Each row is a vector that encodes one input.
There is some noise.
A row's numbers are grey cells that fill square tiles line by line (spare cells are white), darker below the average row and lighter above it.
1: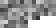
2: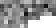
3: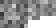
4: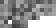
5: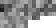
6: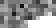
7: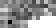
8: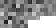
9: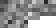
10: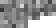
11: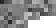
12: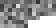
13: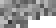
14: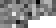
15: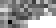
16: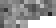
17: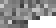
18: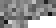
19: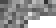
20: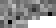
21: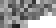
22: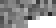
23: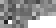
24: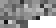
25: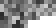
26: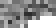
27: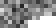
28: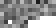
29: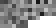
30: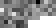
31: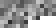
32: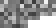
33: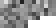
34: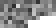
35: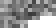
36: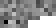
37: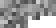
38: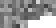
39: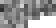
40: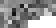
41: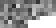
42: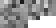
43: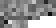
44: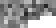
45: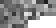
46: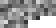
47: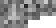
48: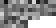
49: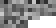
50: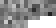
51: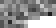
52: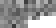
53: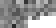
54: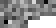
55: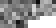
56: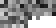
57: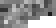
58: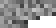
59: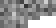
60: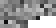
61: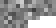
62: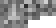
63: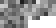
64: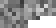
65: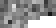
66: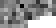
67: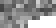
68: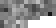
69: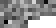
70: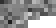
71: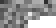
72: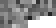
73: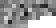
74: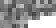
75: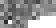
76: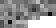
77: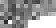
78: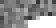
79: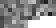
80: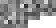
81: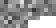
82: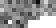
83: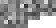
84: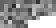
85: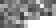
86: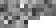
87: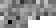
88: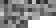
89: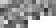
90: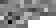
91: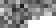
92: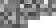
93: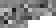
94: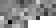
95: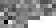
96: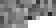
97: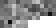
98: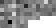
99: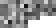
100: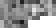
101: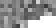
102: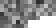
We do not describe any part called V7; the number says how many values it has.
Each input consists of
one of 6 labels, together with either three true/false values, or a value of V7.
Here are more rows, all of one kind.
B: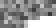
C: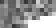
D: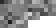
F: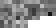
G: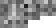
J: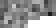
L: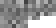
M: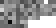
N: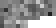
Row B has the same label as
F, J and N.
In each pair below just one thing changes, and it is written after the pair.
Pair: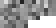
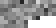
one of the three true/false values
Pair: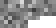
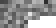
one of the three true/false values
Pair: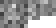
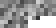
the label
